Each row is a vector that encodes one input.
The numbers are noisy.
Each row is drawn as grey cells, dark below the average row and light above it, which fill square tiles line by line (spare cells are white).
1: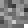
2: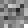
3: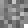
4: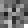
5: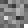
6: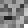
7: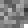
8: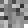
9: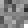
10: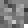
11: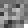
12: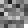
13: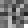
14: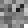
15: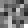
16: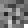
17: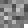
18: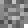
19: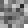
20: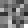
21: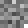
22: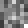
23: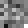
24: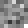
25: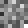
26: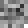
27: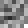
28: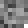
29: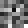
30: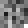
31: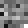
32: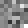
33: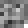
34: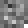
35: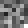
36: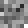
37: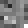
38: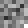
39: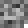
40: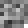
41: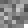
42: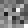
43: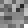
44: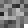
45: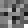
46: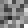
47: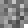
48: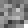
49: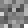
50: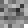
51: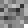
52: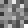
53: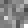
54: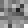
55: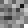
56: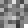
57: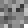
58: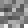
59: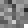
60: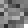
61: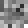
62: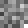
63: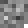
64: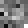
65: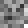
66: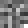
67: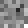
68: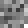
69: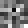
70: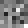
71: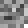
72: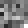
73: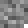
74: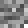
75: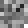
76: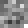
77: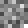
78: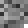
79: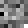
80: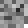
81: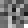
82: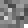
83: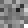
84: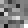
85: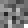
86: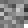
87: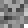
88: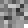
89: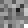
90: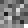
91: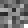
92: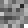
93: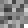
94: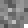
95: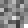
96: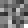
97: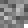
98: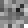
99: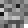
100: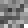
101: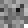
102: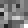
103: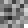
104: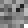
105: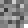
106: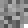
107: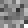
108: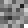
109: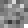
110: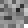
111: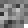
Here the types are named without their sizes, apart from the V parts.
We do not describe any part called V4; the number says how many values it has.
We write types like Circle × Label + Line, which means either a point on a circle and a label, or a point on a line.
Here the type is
Line × Line + (Tree + Unit) × V4.
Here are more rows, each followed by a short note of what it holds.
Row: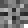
a node of a tree and a value of V4
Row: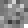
a value of V4
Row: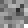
a point on each of two lines
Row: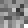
a point on each of two lines
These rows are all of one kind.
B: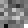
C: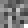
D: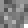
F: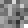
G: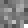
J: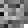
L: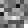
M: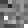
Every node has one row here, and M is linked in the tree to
G.
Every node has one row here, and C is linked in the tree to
B, D and G.
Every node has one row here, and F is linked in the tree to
B.
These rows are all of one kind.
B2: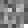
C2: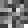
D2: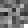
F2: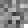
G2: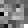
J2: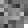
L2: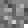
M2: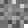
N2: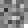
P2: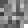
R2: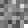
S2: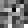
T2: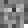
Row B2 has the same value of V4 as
L2 and T2.
